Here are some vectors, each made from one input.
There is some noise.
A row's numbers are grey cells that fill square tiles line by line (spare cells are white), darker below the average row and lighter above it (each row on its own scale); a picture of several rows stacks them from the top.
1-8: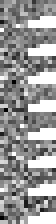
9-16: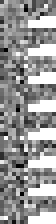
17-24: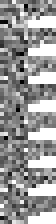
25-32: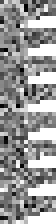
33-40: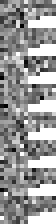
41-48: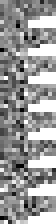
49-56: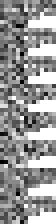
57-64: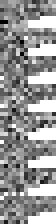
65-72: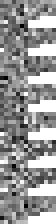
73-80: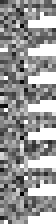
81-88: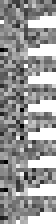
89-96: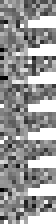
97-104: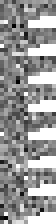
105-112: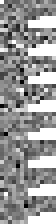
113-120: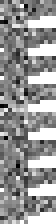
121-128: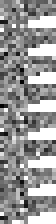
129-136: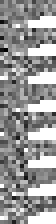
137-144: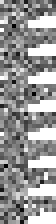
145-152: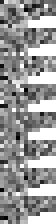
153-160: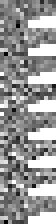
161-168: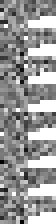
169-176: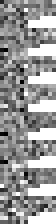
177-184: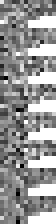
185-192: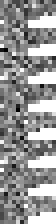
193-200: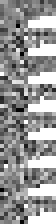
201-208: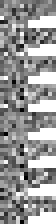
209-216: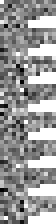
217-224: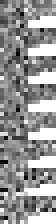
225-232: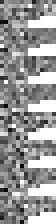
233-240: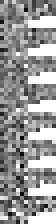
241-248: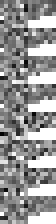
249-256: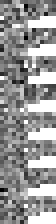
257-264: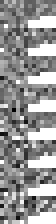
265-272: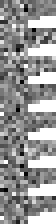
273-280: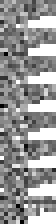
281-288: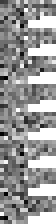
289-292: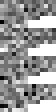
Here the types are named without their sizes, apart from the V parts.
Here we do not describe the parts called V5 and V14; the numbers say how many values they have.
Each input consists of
a true/false value, together with either a node of a tree and a value of V14, or a value of V5.
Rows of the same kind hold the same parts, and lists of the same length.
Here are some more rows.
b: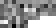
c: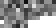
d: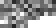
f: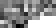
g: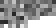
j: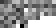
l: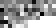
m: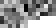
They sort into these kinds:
b, c, d, f
g, j, l, m

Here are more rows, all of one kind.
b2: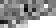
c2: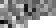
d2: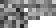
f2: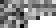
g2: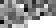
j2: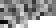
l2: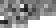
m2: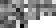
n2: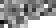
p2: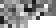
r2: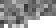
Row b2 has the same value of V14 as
c2, d2, l2 and n2.
